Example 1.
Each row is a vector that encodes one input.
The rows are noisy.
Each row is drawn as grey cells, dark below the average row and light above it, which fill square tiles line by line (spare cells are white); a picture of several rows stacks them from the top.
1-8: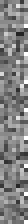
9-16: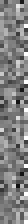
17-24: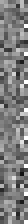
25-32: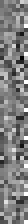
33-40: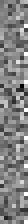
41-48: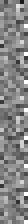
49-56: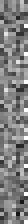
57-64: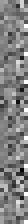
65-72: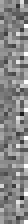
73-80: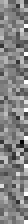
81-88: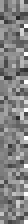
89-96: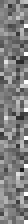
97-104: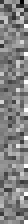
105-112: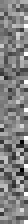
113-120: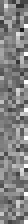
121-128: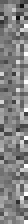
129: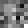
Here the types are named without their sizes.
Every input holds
either three true/false values, or a list of points on a line.
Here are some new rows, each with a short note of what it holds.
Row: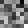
the empty list
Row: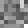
a list of two items
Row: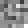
three true/false values
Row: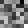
the empty list
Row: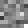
three true/false values
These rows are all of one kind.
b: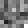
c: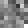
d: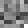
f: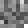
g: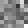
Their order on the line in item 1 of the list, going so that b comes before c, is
b, d, f, g, c.
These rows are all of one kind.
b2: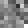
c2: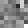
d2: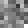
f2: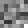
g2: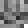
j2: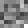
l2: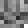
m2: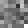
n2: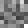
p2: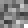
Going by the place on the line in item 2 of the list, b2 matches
c2, j2 and p2.
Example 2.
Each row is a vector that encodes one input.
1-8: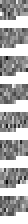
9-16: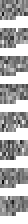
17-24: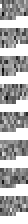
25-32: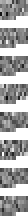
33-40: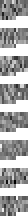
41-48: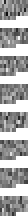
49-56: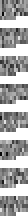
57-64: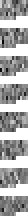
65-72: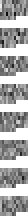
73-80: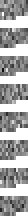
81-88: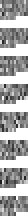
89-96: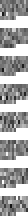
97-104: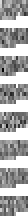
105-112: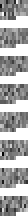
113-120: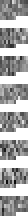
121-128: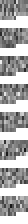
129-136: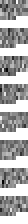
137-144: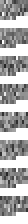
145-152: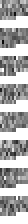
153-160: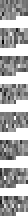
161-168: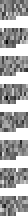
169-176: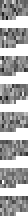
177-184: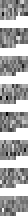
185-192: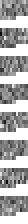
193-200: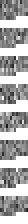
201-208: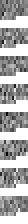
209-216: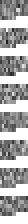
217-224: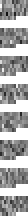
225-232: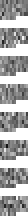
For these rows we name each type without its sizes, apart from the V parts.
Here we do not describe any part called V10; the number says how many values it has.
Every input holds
a node of each of two trees and a value of V10.
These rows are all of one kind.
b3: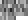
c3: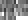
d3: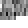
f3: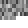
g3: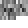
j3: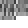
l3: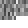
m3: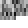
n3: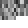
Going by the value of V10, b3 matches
c3, f3 and j3.
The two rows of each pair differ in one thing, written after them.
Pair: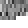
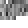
the value of V10
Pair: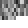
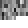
the value of V10
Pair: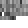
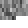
the value of V10
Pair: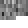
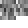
the node of one of the two trees
